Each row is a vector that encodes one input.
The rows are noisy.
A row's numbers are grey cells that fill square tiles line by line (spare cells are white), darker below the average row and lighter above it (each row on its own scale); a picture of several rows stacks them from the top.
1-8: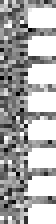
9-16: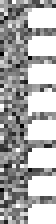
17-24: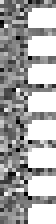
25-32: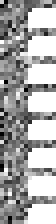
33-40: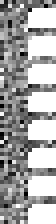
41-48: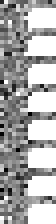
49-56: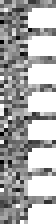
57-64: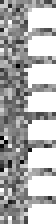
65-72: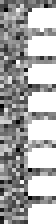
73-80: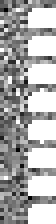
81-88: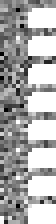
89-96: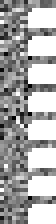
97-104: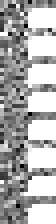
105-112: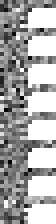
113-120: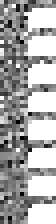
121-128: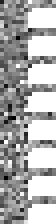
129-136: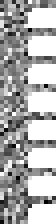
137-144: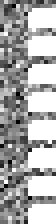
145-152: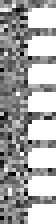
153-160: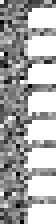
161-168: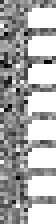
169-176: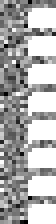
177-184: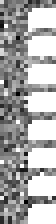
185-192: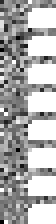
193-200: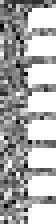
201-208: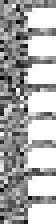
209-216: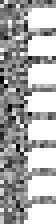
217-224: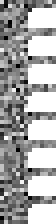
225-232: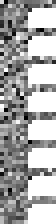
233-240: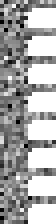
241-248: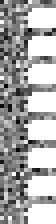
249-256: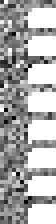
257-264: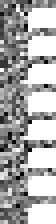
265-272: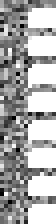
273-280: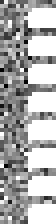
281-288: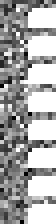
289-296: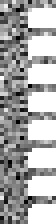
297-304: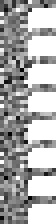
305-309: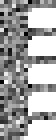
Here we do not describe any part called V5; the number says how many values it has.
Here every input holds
a list of up to two items, each a true/false value and a value of V5.
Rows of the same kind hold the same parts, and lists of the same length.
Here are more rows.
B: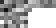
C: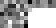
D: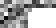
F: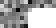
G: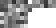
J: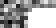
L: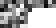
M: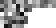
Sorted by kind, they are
B, C, G, L
D
F, J, M

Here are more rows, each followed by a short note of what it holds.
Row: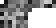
a list of one item
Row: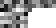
a list of one item
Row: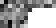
a list of one item
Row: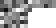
a list of one item
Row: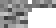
the empty list
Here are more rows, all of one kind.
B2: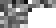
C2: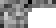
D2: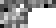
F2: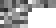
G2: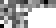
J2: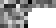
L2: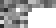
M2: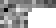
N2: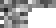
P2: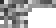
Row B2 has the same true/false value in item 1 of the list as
J2 and P2.
